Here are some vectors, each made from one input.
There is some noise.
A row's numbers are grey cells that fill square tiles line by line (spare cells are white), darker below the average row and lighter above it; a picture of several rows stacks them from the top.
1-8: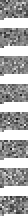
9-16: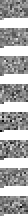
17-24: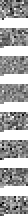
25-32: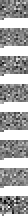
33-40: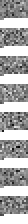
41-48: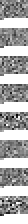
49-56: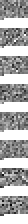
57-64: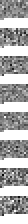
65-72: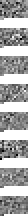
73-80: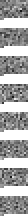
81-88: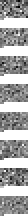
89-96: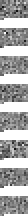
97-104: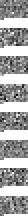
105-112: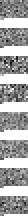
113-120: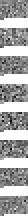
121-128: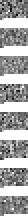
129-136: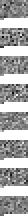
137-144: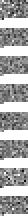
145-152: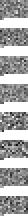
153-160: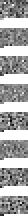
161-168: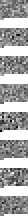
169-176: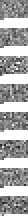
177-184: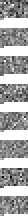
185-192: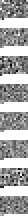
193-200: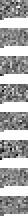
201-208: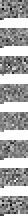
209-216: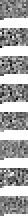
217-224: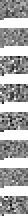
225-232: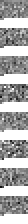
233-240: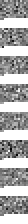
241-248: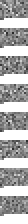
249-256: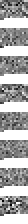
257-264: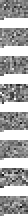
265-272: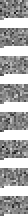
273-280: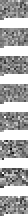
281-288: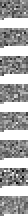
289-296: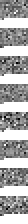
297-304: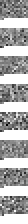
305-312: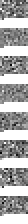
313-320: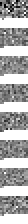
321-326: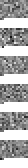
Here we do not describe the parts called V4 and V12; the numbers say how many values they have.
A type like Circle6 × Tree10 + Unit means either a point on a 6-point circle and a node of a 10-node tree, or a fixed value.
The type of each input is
Bool × V4 + Label8 × V12 + Line3 × Line5 + Unit.
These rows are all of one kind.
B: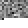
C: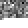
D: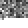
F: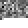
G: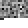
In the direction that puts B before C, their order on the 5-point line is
B, G, D, C, F.
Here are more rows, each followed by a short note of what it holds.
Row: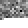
a true/false value and a value of V4
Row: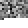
a point on a 3-point line and a point on a 5-point line
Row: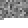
a true/false value and a value of V4
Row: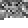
a fixed value
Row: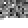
a point on a 3-point line and a point on a 5-point line
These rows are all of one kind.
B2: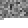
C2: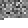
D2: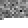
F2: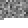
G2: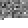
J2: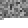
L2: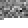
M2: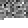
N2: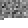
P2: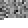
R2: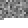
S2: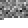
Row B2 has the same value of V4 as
F2, J2, P2 and R2.
